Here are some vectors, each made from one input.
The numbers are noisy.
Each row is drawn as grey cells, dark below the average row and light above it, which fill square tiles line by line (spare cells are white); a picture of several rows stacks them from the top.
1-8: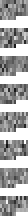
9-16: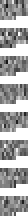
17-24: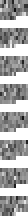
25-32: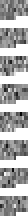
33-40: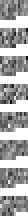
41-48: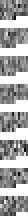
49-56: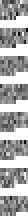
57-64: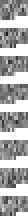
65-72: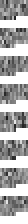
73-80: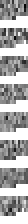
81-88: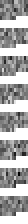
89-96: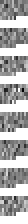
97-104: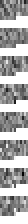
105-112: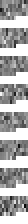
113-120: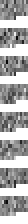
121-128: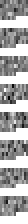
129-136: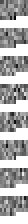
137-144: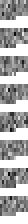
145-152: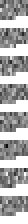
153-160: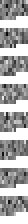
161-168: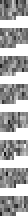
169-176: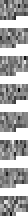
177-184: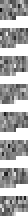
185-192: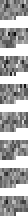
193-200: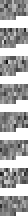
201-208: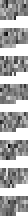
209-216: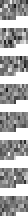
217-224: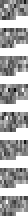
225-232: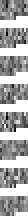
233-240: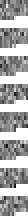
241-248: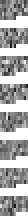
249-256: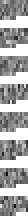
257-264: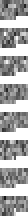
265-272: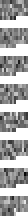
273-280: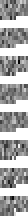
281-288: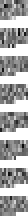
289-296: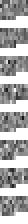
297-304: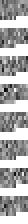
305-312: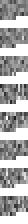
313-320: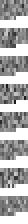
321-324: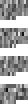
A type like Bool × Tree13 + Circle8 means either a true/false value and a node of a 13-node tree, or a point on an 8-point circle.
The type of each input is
((Bool × Bool × Bool + Unit) × Label6 + Line11) × Line11.
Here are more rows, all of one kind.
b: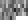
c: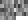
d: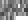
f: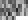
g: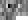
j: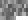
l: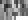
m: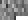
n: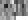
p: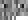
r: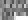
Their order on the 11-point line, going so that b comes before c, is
r, j, g, b, d, f, c, m, l, n, p.
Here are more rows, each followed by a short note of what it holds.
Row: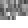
one of 6 labels, a point on an 11-point line and three true/false values
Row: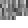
one of 6 labels and a point on an 11-point line
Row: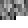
a point on each of two 11-point lines
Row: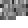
a point on each of two 11-point lines
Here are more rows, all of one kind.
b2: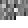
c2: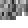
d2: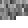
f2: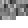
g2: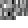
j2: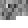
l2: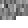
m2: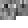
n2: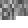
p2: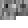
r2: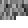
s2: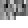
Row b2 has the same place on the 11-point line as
d2, l2 and r2.
